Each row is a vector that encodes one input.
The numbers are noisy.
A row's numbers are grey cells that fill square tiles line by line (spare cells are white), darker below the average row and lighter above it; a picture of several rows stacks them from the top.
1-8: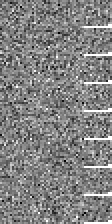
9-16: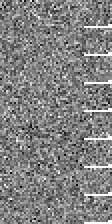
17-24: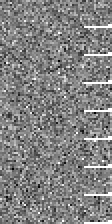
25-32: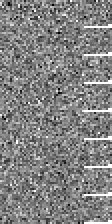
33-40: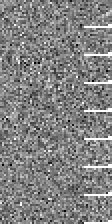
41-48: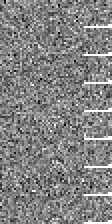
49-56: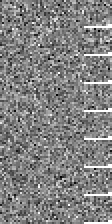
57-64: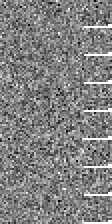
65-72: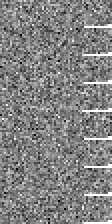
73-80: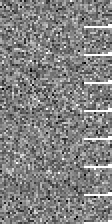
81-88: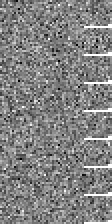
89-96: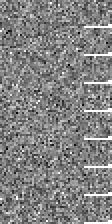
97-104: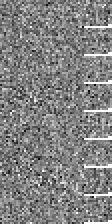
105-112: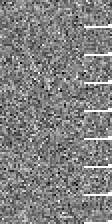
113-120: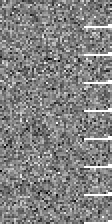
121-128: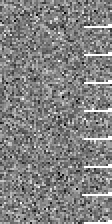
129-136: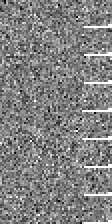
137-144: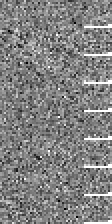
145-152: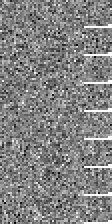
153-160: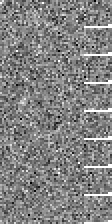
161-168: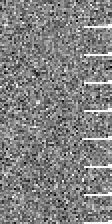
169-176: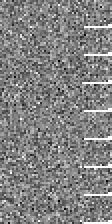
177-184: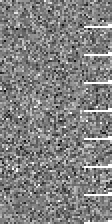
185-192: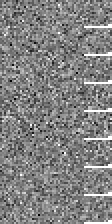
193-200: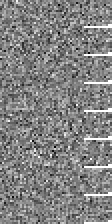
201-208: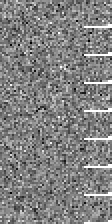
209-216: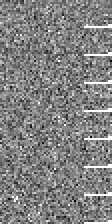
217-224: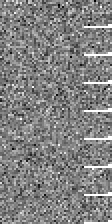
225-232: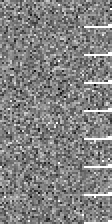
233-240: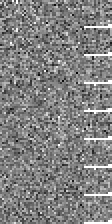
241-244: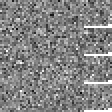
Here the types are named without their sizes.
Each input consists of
a node of a tree, together with either a point on a line, or a node of a tree.
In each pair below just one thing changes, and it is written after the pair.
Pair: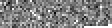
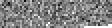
the node of the tree
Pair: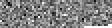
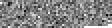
the node of the tree
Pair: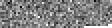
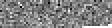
the place on the line
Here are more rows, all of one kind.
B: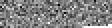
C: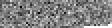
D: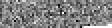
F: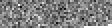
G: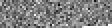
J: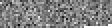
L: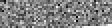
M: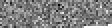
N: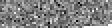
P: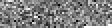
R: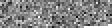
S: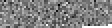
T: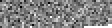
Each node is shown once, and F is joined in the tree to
B and J.
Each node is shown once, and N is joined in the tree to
D, M and P.
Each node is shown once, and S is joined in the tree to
J, M and R.
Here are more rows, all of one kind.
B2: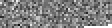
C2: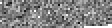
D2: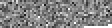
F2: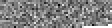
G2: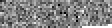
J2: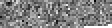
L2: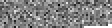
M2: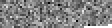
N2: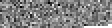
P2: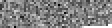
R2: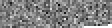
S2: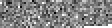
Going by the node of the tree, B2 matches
D2, F2, J2 and P2.
